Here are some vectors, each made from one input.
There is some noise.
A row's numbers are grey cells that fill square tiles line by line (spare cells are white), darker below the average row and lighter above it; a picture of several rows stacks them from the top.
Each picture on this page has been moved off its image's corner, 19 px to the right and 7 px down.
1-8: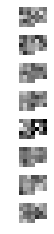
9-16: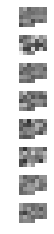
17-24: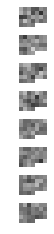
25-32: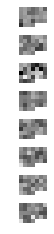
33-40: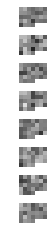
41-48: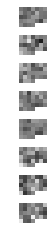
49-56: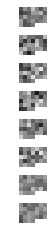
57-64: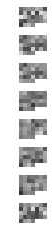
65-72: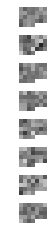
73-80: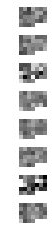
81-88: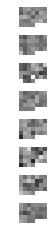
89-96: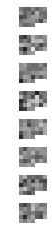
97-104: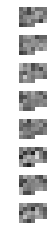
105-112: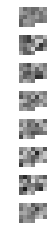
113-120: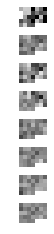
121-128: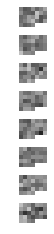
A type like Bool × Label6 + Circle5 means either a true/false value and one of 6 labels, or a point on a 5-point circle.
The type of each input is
Bool × Bool × Bool + Unit.
